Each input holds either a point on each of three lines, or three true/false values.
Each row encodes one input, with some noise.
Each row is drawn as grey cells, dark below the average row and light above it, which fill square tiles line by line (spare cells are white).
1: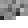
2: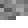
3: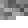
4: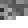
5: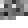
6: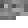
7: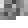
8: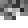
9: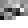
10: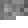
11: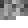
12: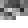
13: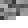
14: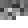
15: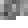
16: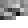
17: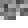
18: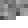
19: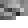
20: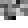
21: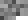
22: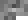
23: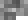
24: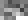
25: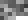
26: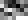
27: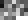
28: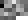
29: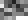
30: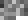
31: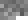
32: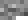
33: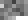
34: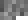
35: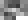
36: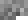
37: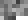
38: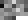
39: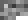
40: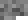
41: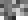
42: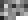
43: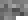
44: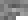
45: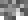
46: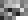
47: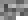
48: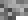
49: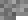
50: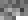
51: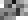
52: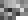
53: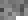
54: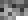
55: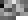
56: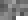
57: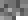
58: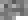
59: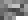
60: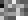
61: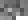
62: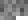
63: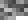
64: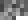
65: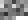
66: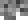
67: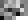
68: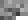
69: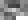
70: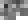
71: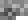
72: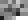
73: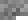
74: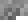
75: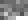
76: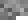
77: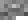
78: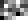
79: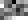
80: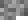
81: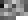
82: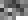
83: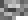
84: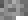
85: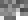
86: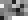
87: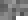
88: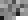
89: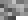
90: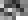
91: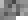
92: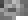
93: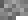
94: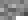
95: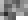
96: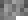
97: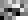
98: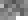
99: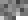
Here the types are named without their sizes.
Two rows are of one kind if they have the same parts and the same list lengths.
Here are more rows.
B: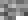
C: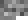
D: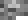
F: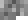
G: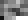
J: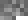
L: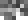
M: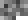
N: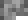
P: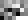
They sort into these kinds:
B, C, D, G, J, L, M, N
F, P

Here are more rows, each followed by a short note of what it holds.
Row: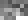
three true/false values
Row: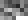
three true/false values
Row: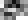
a point on each of three lines
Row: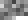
three true/false values
